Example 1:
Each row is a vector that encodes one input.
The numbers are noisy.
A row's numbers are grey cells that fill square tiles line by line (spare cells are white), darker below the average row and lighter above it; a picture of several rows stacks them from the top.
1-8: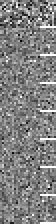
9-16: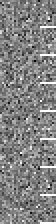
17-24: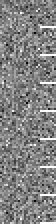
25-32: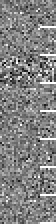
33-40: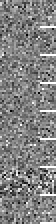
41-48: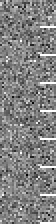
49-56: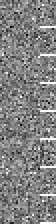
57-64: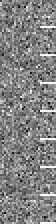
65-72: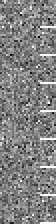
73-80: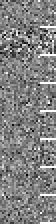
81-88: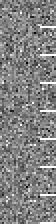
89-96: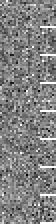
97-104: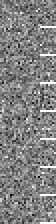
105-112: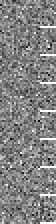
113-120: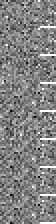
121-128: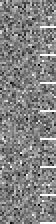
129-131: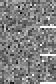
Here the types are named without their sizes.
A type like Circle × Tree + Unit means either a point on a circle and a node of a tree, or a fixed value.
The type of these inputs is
Circle + Unit.
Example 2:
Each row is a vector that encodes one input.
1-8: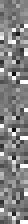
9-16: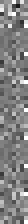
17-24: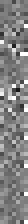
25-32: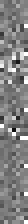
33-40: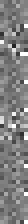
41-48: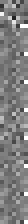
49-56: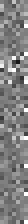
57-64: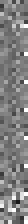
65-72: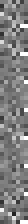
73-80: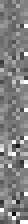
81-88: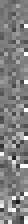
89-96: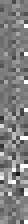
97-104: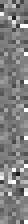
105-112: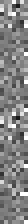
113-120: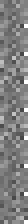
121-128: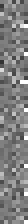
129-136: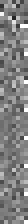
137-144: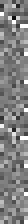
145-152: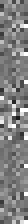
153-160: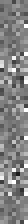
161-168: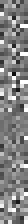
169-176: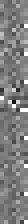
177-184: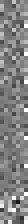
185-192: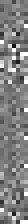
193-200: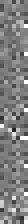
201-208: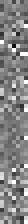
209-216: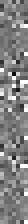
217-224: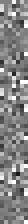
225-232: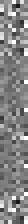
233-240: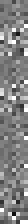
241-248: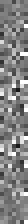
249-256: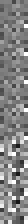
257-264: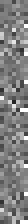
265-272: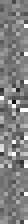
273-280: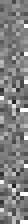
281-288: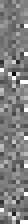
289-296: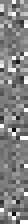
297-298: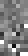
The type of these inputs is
Line12.
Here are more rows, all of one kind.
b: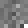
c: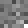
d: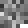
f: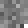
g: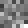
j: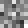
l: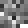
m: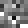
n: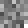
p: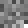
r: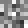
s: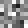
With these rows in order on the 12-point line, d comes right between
g and l.
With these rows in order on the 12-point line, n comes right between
f and j.
